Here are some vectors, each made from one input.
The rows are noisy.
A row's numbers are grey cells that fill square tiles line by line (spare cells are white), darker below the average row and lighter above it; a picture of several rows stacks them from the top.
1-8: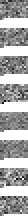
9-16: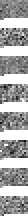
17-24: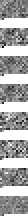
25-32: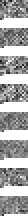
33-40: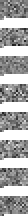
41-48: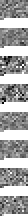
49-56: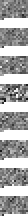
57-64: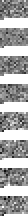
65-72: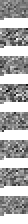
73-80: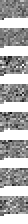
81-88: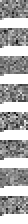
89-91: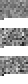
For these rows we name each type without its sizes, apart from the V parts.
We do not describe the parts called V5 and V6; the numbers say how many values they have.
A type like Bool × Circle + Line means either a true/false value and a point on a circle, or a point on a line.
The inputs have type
Bool × V6 + Line + V5.
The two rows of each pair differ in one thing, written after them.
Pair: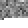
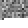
the value of V6
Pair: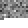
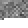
the true/false value
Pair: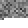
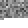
the true/false value
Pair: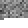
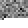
the value of V6
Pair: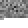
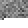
the true/false value
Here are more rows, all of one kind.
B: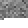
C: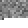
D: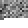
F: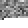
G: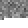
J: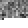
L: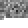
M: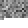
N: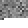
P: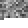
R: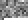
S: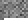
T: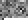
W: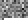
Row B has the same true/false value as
D, J, P and S.
